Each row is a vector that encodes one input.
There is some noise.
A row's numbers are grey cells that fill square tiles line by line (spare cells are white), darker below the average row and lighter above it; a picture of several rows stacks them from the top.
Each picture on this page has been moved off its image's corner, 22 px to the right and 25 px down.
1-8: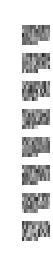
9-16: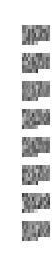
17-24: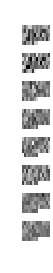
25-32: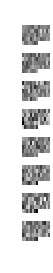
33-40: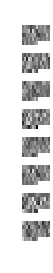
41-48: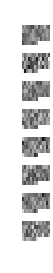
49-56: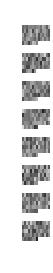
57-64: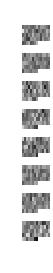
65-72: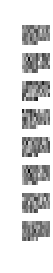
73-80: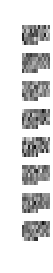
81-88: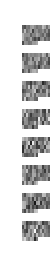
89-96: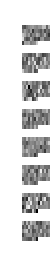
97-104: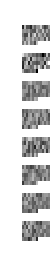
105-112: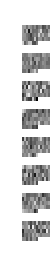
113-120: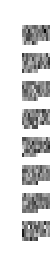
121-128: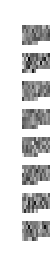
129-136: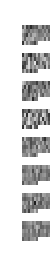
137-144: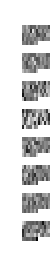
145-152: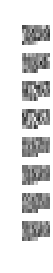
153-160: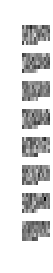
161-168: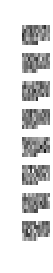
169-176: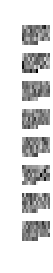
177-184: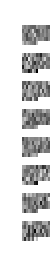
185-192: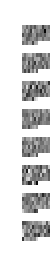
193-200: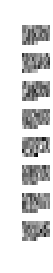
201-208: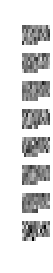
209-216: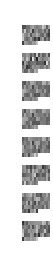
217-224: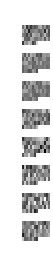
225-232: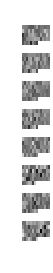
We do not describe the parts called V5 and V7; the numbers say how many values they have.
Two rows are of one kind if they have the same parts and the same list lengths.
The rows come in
5 kinds.
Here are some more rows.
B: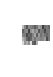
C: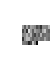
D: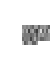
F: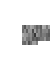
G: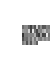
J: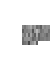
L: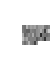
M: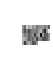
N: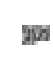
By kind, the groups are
B
C, F
D, G
J, N
L, M

